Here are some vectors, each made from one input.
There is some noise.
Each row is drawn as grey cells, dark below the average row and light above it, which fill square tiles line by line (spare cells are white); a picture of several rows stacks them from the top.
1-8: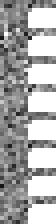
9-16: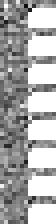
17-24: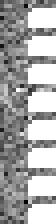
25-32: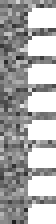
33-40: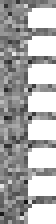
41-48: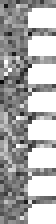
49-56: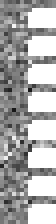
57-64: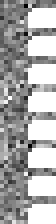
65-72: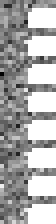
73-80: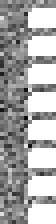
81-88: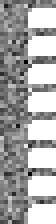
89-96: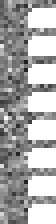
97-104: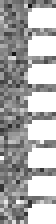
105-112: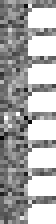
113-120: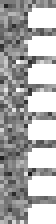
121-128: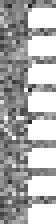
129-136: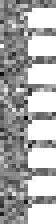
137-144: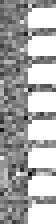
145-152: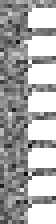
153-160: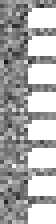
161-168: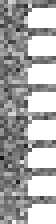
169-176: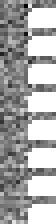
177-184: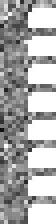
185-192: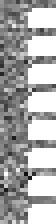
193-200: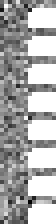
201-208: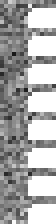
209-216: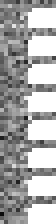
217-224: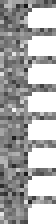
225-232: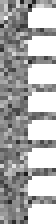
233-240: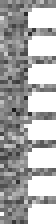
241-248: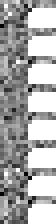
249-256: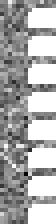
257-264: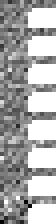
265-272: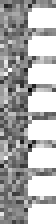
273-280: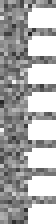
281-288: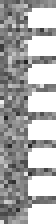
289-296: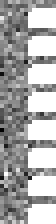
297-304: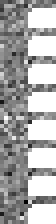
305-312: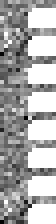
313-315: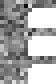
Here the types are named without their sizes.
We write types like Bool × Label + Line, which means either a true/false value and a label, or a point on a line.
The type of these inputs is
(Bool × Bool × Bool × Bool × (Circle + Unit) + Unit) × Circle.
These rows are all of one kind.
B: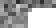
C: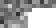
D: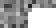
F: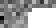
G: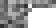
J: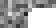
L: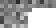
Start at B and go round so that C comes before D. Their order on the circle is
B, L, C, F, G, J, D.
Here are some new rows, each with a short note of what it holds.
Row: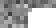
a point on each of two circles and four true/false values
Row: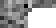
a point on a circle and four true/false values
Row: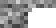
a point on each of two circles and four true/false values
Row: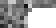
a point on a circle and four true/false values
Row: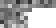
a point on a circle and four true/false values
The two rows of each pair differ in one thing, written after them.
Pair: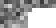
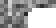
the place on the circle
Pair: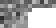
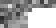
one of the four true/false values
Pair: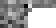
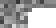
the place on the circle
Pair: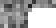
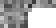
one of the four true/false values
